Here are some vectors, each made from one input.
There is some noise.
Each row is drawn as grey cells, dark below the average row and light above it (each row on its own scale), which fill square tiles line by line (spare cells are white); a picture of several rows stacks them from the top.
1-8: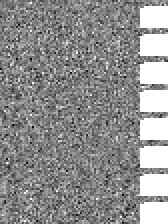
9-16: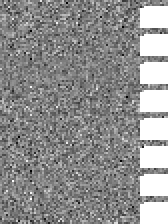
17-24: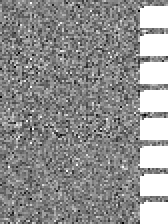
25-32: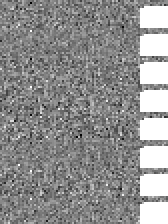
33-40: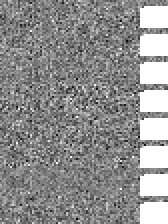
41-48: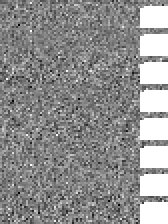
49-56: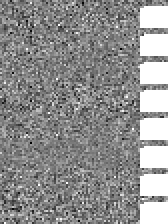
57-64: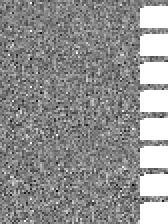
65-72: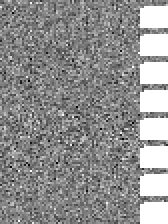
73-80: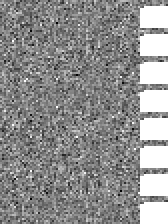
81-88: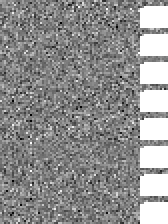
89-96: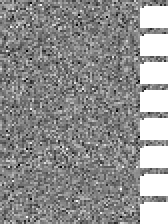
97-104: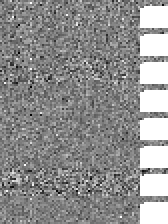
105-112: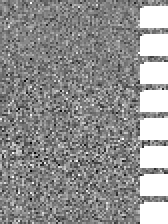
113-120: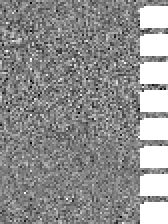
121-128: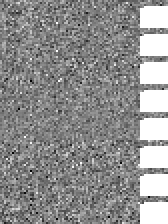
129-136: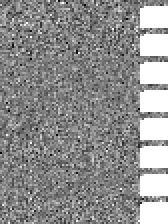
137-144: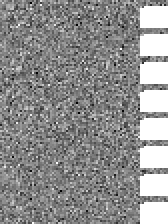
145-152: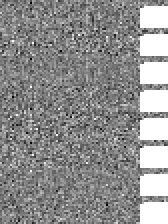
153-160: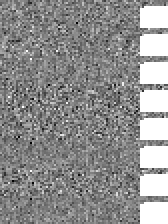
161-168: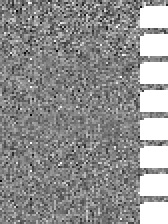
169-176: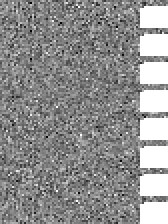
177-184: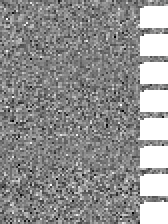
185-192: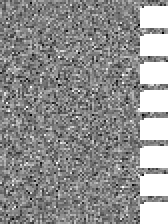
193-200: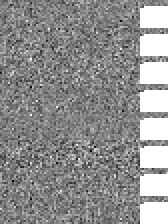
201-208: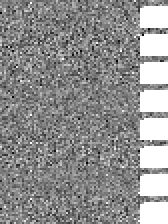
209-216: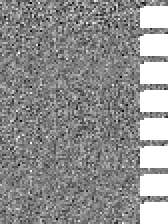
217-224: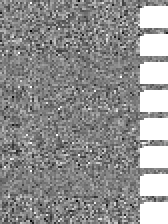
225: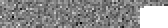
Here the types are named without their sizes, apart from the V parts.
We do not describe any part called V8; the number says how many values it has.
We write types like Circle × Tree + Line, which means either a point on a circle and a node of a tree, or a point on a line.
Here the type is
Bool × Bool × Bool × Bool × (Tree + V8).
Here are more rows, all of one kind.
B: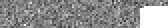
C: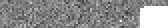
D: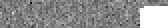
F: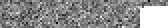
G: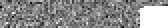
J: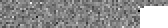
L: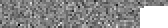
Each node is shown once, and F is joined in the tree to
D.
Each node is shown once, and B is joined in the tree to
G and L.
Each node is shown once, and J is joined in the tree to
C.
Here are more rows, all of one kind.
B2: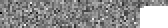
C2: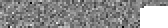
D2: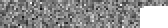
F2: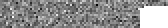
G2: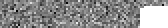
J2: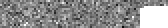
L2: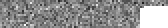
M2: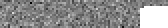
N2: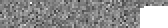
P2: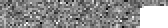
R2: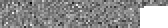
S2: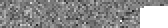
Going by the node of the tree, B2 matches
D2, P2 and R2.
